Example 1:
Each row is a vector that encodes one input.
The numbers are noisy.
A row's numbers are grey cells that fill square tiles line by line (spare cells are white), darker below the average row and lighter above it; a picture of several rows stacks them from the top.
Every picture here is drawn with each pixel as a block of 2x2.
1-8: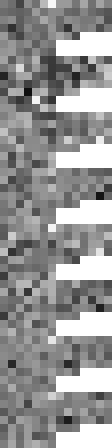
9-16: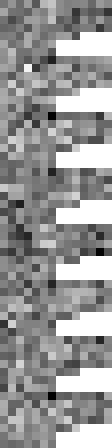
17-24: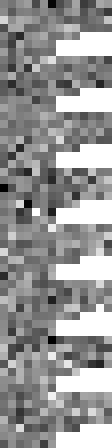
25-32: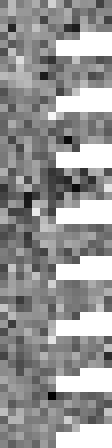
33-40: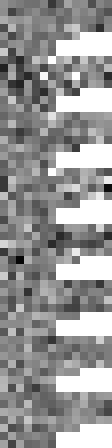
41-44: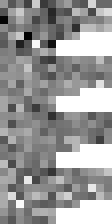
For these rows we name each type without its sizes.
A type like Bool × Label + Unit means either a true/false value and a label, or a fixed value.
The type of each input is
List(Line).
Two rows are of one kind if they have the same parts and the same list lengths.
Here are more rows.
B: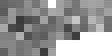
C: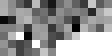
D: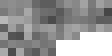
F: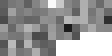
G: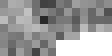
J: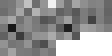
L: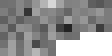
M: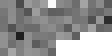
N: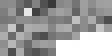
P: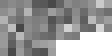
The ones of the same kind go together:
B, F, J, L, M
C
D, G, N, P

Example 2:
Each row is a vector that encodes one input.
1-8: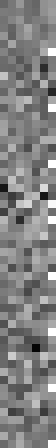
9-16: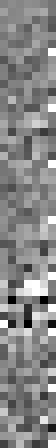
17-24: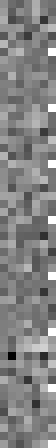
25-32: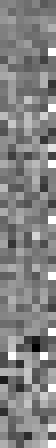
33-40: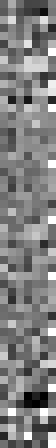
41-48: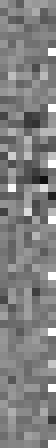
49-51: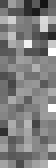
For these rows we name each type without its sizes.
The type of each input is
Line + Tree.
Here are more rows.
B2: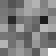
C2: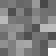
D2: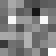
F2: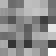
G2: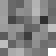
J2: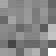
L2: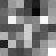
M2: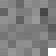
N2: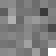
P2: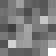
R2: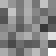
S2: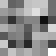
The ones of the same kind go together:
B2, L2, P2
C2, D2, F2, G2, J2, M2, N2, R2, S2

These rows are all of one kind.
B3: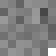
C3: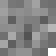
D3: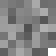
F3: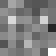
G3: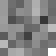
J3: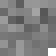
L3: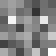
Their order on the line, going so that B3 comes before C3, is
J3, B3, G3, L3, C3, D3, F3.
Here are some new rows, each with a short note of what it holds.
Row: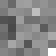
a node of a tree
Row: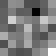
a node of a tree
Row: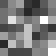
a node of a tree
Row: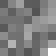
a node of a tree
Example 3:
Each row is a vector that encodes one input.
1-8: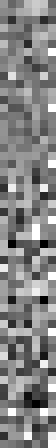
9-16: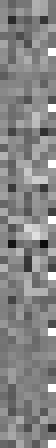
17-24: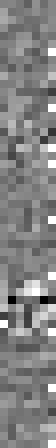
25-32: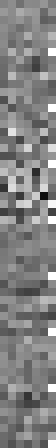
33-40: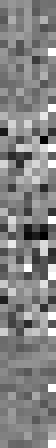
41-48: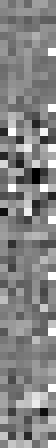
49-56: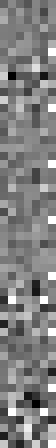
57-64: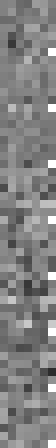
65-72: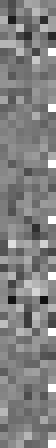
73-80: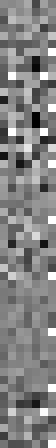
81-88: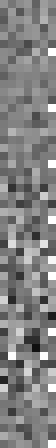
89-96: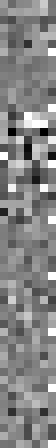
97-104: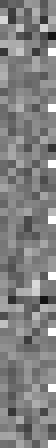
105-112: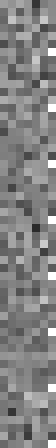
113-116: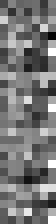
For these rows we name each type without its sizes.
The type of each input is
Line × (Tree + Unit).
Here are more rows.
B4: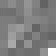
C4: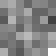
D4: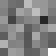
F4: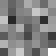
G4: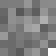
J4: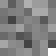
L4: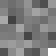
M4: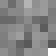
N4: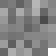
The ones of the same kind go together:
B4, D4, F4, G4, J4, L4, M4
C4, N4

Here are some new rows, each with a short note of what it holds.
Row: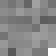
a point on a line and a node of a tree
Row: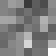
a point on a line and a node of a tree
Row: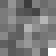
a point on a line and a node of a tree
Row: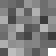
a point on a line
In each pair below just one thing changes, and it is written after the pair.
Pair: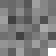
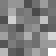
the node of the tree
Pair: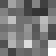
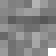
the node of the tree
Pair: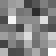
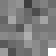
the node of the tree
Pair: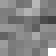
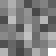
the node of the tree
